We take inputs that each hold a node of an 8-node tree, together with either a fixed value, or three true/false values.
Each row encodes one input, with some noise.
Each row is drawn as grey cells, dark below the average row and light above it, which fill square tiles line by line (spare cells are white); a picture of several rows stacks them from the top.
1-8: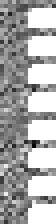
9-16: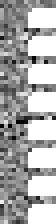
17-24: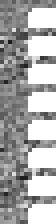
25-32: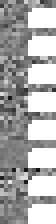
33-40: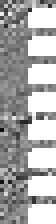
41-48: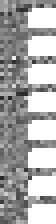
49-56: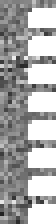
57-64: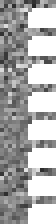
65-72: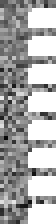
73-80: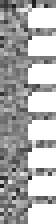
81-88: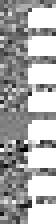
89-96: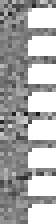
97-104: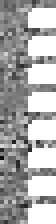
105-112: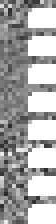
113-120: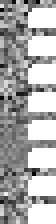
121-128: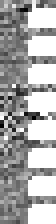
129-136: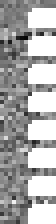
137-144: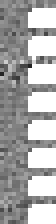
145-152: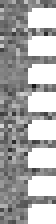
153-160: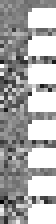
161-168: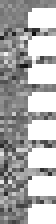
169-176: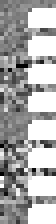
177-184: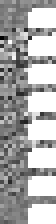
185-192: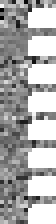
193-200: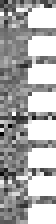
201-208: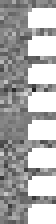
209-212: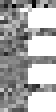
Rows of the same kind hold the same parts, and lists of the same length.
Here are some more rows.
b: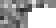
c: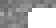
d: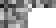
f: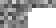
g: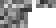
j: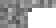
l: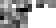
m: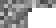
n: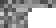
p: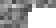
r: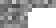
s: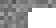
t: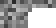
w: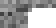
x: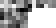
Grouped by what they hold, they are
b, c, d, f, j, l, n, r, s, t
g, m, p, w, x

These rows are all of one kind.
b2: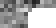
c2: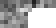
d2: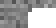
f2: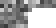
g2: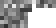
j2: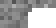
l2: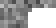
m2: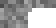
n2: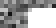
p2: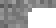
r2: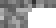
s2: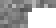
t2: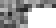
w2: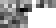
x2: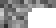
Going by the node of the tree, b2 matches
p2, r2, s2 and x2.
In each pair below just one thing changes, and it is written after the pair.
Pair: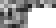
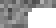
the node of the tree
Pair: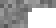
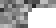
the node of the tree
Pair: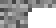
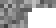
the node of the tree
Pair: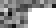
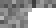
the node of the tree
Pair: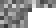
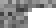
the node of the tree
